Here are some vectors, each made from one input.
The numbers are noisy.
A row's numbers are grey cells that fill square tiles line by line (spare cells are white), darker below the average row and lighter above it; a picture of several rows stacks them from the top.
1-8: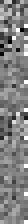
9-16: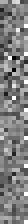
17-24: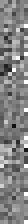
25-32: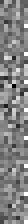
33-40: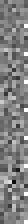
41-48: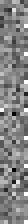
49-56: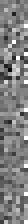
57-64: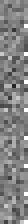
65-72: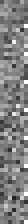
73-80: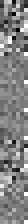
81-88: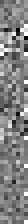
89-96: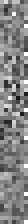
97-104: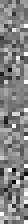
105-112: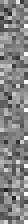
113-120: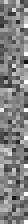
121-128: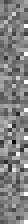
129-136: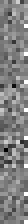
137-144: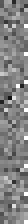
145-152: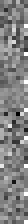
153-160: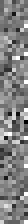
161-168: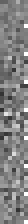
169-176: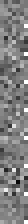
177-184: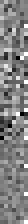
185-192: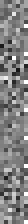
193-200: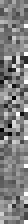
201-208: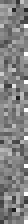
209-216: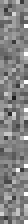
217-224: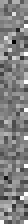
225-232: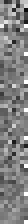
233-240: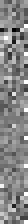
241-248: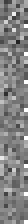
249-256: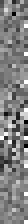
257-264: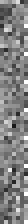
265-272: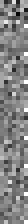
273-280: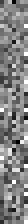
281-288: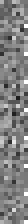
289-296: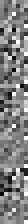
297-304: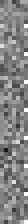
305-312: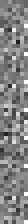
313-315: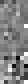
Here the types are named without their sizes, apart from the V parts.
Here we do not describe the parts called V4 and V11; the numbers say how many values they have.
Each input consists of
either a point on a line and a true/false value, or a value of V4 and a value of V11.
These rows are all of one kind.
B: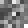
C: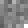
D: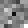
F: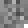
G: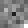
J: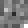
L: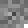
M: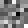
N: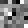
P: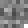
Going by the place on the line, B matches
C and L.
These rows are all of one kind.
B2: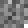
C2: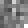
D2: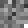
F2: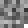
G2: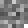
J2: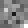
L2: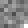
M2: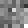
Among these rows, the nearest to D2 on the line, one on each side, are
C2 and M2.
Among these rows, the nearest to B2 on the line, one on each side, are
C2 and G2.
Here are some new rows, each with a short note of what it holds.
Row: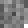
a point on a line and a true/false value
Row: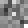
a value of V4 and a value of V11
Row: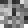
a value of V4 and a value of V11
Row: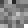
a value of V4 and a value of V11
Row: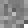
a value of V4 and a value of V11
